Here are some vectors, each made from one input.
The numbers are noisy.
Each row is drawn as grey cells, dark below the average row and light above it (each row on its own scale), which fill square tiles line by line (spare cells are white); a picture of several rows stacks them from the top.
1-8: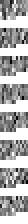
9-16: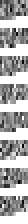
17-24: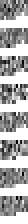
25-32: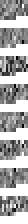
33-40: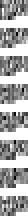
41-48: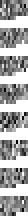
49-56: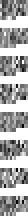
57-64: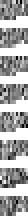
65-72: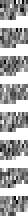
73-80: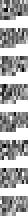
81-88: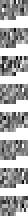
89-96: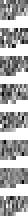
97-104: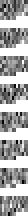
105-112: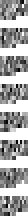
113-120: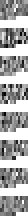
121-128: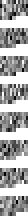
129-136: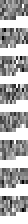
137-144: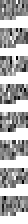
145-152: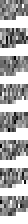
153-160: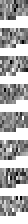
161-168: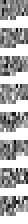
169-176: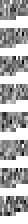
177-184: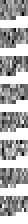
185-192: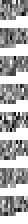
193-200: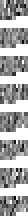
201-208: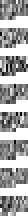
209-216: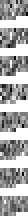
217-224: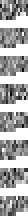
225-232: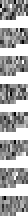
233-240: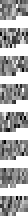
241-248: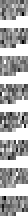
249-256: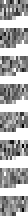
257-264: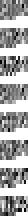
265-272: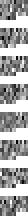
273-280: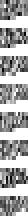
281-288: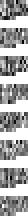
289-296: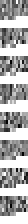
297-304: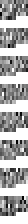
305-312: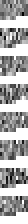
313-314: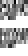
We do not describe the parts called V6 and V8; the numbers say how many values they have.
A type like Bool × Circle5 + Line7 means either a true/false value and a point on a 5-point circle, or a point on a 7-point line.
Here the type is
Bool × (Line9 + V8) + V6.
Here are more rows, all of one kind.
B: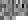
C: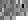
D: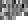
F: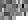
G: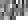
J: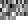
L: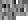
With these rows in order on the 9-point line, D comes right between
B and J.
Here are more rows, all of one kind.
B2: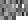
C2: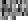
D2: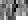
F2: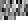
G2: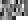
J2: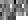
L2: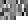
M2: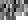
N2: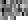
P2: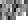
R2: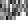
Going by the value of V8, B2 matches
C2, D2, F2 and M2.
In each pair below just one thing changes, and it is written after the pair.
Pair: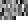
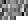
the value of V8
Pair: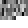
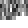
the true/false value
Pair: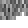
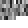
the true/false value
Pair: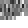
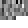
the true/false value
